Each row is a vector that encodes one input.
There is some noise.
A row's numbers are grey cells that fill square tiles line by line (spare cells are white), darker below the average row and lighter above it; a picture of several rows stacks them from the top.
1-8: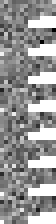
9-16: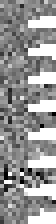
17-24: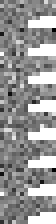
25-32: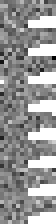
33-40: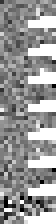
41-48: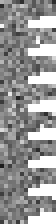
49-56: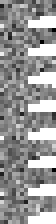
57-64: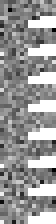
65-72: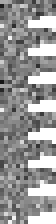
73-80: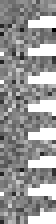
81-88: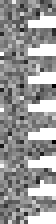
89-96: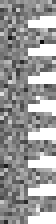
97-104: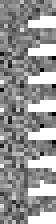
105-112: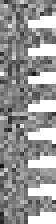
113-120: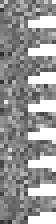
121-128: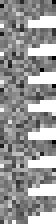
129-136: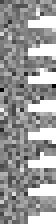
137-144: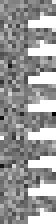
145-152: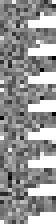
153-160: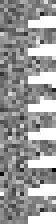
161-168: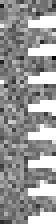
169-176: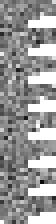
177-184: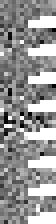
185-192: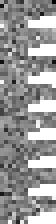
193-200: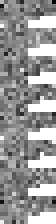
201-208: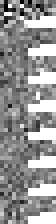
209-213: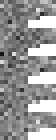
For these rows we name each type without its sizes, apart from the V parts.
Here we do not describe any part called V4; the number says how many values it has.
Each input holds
a list of items, each a point on a line and a value of V4.
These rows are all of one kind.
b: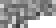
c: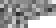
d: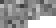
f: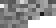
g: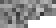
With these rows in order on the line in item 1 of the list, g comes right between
d and f.
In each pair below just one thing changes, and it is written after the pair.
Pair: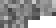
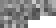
the value of V4 in item 1 of the list
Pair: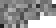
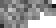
the value of V4 in item 1 of the list
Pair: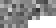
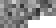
the value of V4 in item 1 of the list
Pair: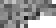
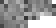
the value of V4 in item 1 of the list
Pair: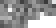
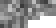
the place on the line in item 1 of the list
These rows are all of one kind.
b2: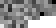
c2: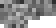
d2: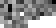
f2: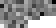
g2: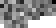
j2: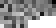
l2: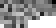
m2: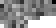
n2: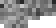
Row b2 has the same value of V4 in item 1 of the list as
c2, f2 and m2.
